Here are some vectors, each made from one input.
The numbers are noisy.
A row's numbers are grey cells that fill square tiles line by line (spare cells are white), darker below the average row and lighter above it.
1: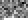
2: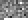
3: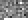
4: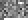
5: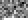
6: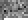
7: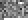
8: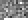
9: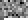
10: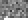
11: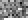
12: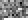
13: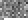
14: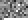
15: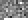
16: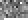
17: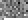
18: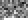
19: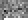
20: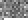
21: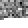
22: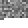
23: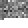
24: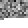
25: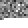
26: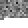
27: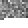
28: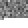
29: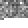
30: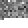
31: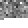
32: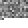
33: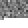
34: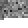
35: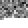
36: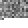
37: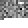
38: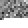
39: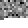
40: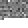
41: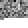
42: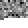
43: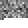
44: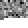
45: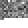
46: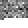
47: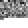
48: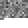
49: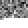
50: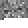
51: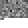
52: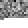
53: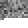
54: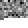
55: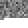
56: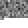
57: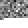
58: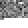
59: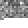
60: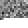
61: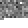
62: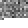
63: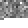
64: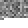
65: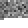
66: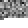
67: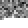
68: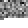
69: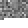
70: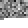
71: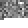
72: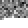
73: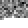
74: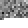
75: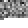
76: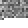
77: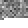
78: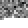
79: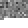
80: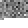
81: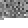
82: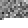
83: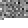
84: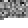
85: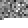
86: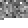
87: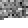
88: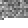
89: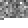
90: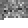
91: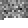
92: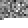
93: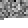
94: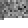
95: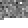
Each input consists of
either a point on a 6-point line, or a list of up to two items, each a point on a 3-point line and a point on a 4-point line.
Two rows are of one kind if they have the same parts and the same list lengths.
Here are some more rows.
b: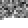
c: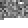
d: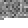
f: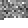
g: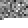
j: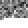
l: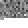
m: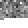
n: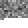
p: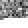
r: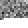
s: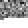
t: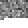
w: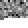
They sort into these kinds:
b, j
c, m
d, f, l, n, t
g, p, r, s, w

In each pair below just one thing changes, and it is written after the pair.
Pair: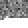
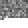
the place on the 3-point line in item 2 of the list
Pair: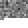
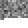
the place on the 3-point line in item 1 of the list
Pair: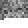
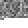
the place on the 3-point line in item 1 of the list
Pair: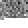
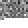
the place on the 3-point line in item 2 of the list
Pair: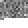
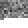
the place on the 3-point line in item 1 of the list
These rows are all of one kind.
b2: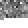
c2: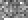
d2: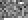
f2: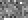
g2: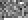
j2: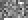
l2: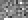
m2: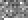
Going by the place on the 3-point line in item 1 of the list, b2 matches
c2 and m2.
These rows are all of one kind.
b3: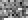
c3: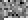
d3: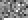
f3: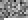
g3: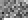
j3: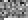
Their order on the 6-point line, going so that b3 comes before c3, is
b3, c3, j3, f3, d3, g3.
